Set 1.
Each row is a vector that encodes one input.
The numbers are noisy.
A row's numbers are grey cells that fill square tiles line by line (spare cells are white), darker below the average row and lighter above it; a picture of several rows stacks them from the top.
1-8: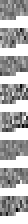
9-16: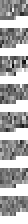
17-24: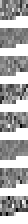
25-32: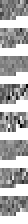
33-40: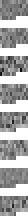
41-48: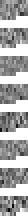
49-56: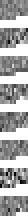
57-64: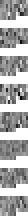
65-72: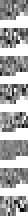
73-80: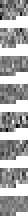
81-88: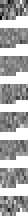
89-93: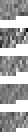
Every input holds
a point on a 7-point line and a true/false value.
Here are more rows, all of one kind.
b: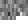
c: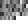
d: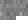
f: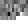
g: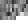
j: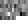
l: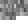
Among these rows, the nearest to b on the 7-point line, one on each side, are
c and f.
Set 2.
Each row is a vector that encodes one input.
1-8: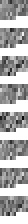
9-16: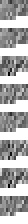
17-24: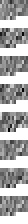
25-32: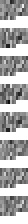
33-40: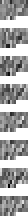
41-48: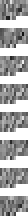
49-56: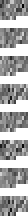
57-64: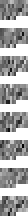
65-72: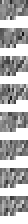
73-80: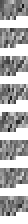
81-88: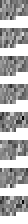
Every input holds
either a point on a 10-point circle, or a point on a 12-point line.
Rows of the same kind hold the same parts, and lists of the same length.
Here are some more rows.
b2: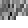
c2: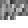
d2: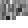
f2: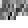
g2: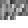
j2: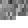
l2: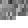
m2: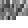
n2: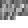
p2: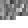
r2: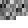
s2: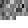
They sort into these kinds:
b2, d2, f2, m2, r2, s2
c2, g2, j2, l2, n2, p2

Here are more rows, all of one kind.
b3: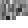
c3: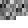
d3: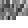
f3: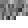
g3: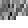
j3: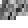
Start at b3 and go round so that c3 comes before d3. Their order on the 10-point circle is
b3, f3, c3, j3, g3, d3.
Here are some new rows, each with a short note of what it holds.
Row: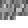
a point on a 12-point line
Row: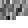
a point on a 10-point circle
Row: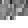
a point on a 12-point line
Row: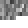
a point on a 12-point line
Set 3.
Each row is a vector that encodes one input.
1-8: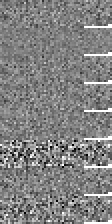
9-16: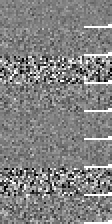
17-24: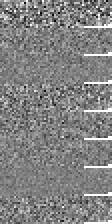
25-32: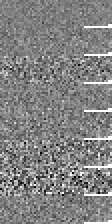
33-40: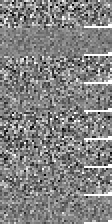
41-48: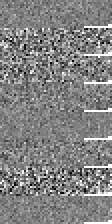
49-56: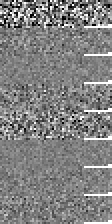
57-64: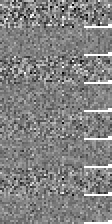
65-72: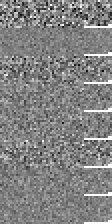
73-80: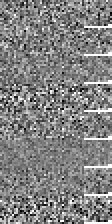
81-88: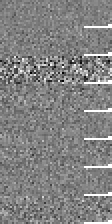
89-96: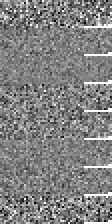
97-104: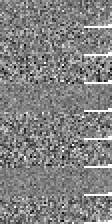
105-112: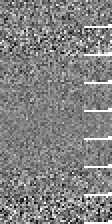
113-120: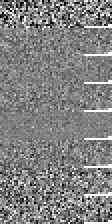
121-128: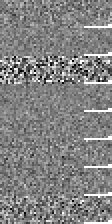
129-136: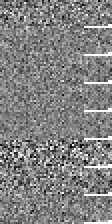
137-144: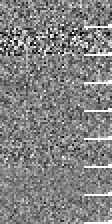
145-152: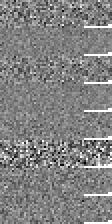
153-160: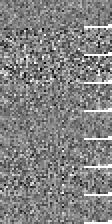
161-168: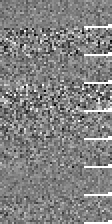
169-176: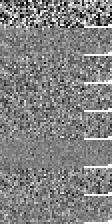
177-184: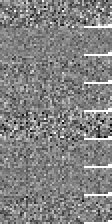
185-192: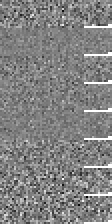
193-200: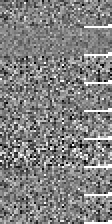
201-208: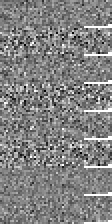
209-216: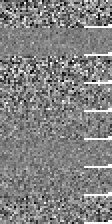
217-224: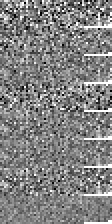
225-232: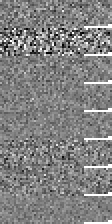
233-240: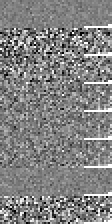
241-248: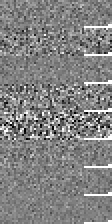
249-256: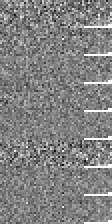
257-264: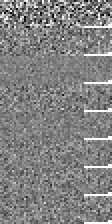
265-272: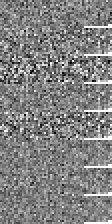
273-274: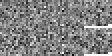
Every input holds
a point on a 10-point line, together with either a point on a 14-point circle, or a fixed value.
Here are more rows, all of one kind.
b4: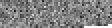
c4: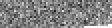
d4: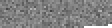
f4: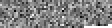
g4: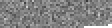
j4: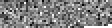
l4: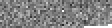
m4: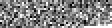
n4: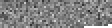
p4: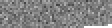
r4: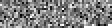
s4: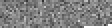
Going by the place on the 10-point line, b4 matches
f4, n4 and r4.
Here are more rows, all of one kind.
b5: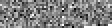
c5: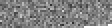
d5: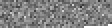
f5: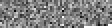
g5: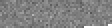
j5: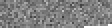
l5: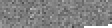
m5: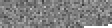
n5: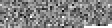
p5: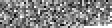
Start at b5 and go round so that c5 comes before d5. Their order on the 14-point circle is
b5, n5, j5, g5, c5, p5, f5, d5, l5, m5.
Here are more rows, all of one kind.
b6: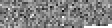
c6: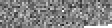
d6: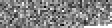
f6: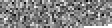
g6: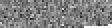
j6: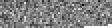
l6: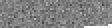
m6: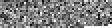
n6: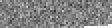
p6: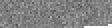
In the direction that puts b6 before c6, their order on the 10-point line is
b6, j6, d6, c6, p6, g6, n6, l6, m6, f6.
